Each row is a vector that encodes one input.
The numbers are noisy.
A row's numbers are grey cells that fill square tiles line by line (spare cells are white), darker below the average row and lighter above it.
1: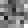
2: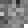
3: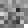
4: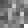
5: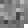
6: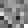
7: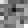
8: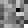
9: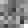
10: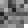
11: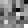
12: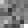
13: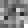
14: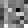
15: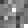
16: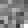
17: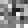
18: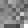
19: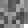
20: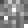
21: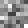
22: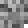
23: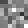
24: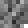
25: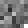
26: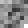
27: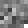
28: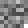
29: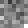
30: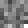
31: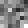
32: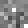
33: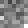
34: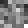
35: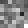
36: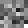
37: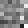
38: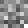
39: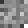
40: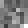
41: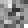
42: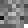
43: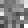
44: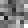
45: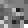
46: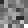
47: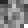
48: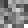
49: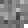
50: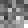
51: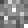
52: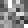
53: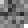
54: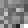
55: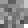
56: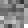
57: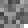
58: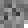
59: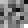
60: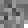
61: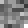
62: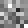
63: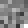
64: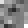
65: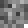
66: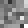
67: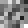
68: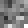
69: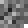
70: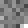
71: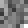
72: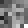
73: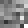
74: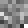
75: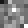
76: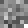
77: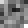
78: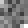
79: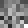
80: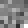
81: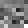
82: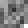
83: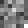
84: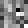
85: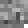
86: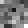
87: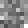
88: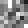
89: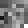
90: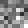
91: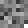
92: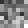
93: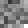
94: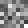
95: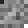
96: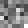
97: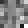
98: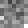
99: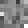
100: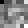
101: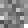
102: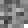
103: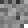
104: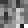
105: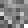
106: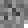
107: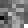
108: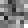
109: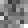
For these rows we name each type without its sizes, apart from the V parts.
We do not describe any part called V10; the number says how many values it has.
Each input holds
a point on a line and a value of V10, together with either a fixed value, or a node of a tree.
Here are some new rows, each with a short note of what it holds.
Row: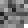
a point on a line and a value of V10
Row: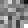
a point on a line and a value of V10
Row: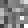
a point on a line, a node of a tree and a value of V10
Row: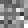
a point on a line and a value of V10
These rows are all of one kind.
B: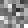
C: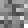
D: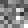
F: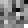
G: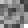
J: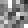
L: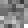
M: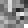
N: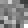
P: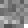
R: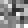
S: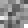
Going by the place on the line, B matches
F, J, M and R.
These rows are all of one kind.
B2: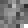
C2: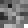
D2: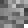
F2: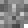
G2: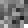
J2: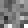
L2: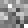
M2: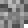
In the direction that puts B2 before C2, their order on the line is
L2, G2, M2, F2, B2, D2, J2, C2.
